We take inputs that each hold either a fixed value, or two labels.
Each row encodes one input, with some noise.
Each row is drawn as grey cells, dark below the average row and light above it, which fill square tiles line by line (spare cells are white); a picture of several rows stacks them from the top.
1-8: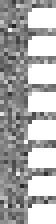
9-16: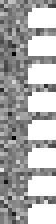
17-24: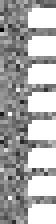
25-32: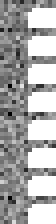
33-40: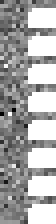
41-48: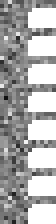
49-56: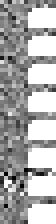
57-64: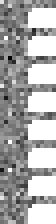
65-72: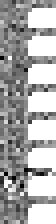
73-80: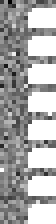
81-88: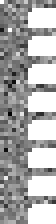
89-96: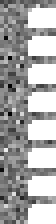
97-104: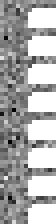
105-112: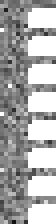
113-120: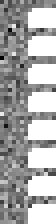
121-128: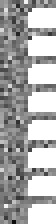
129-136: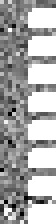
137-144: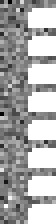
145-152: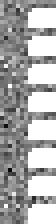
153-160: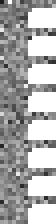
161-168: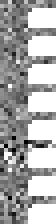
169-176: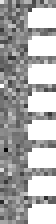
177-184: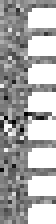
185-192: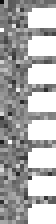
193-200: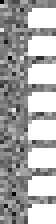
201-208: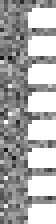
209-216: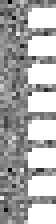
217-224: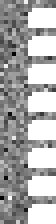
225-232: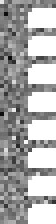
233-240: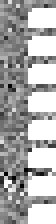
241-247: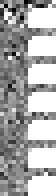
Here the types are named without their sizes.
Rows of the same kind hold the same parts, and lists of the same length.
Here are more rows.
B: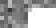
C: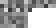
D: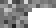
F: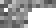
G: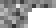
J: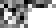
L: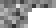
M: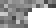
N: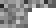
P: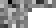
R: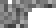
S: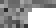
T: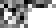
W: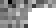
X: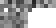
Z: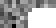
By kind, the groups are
B, C, D, F, G, L, M, N, P, R, S, W, X, Z
J, T

